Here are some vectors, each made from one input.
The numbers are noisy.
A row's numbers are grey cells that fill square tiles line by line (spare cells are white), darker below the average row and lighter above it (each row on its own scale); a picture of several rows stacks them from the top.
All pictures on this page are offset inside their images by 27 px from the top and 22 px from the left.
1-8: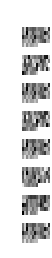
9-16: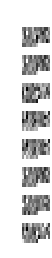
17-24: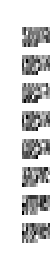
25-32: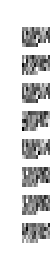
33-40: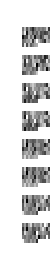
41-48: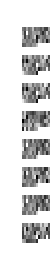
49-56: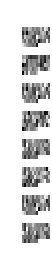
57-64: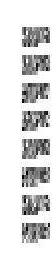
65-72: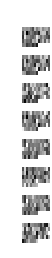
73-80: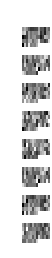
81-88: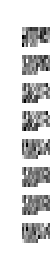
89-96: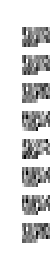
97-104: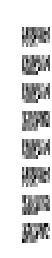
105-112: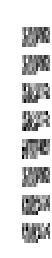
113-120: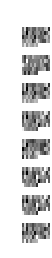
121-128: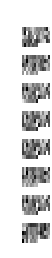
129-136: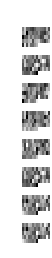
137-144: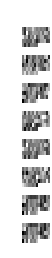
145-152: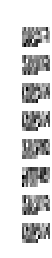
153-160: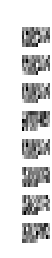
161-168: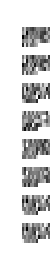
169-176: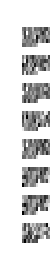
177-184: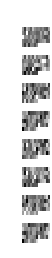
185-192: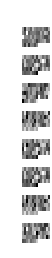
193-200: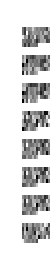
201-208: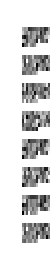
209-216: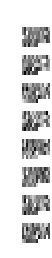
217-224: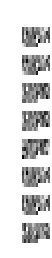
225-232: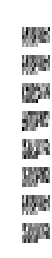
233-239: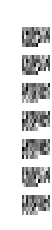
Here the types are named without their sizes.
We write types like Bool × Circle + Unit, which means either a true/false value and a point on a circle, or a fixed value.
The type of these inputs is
Bool × Line.
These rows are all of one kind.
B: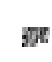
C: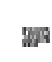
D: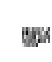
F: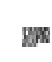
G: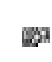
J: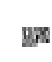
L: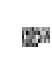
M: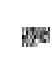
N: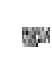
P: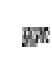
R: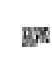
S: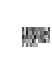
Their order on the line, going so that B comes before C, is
N, D, S, M, L, G, B, P, R, J, C, F.
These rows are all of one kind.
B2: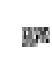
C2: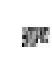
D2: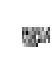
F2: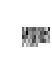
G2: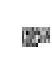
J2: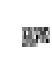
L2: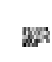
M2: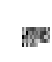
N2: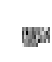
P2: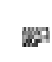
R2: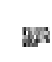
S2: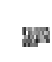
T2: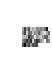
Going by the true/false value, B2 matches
C2, F2, J2 and M2.
